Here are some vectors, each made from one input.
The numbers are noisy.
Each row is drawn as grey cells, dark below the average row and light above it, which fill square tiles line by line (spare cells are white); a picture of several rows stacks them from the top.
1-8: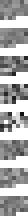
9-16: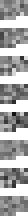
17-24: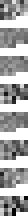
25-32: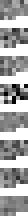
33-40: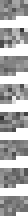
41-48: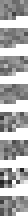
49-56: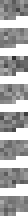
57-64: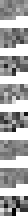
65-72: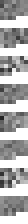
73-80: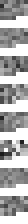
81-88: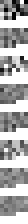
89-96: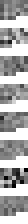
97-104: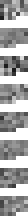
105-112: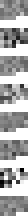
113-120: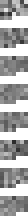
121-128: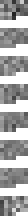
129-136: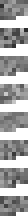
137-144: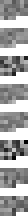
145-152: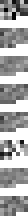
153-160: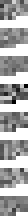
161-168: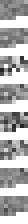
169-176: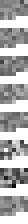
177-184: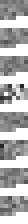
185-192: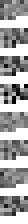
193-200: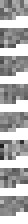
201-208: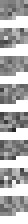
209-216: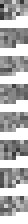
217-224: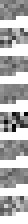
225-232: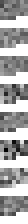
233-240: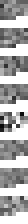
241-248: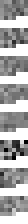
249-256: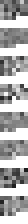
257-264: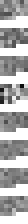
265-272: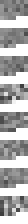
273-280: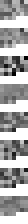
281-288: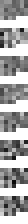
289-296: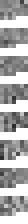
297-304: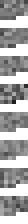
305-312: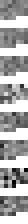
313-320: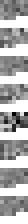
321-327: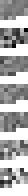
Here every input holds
a point on a 13-point line, together with a list of up to two points on a 4-point line.
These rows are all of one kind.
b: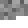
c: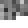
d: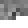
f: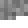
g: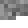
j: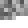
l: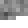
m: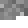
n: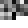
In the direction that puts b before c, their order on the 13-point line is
d, b, g, c, l, f, j, m, n.
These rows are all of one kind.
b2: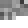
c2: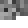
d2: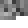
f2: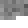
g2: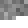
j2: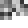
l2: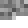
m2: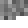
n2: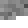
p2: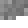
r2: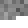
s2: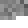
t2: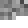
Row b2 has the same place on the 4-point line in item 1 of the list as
l2, r2 and t2.
